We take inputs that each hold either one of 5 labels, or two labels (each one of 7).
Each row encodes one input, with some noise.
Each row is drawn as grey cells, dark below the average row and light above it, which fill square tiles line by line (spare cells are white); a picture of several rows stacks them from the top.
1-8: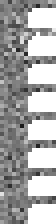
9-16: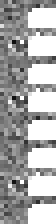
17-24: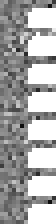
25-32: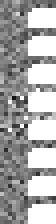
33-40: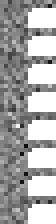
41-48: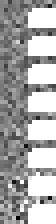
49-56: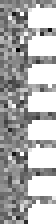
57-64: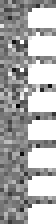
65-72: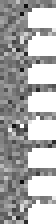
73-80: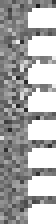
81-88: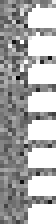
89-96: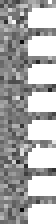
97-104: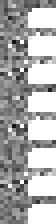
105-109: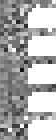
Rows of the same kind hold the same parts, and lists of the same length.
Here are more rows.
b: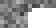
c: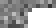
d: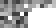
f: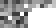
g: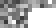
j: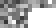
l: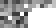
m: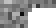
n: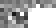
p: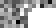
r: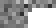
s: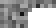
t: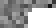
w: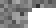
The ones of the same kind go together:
b, c, m, r, s, t, w
d, f, g, j, l, n, p

